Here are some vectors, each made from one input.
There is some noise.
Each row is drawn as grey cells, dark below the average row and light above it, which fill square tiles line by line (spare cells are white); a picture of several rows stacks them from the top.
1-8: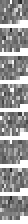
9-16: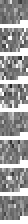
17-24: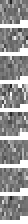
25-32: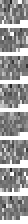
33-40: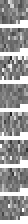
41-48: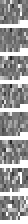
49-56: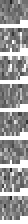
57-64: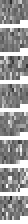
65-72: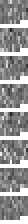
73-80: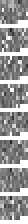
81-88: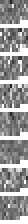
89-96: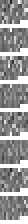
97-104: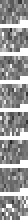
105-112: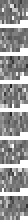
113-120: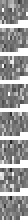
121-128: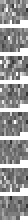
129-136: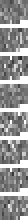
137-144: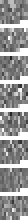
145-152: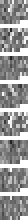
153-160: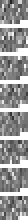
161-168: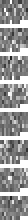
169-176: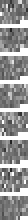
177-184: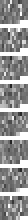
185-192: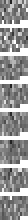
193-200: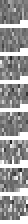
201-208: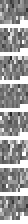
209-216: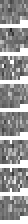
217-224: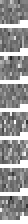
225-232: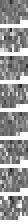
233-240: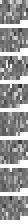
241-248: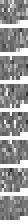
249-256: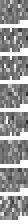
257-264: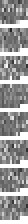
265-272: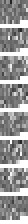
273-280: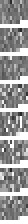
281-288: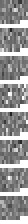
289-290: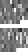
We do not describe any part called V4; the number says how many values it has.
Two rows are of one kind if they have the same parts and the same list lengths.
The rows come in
2 kinds.
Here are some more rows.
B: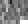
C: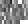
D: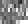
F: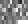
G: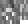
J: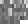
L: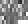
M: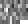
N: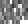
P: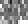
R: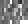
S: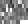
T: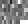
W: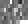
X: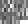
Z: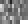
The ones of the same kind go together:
B, D, N, S, X
C, F, G, J, L, M, P, R, T, W, Z

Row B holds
a true/false value and a value of V4.
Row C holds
a point on an 8-point line and a true/false value.
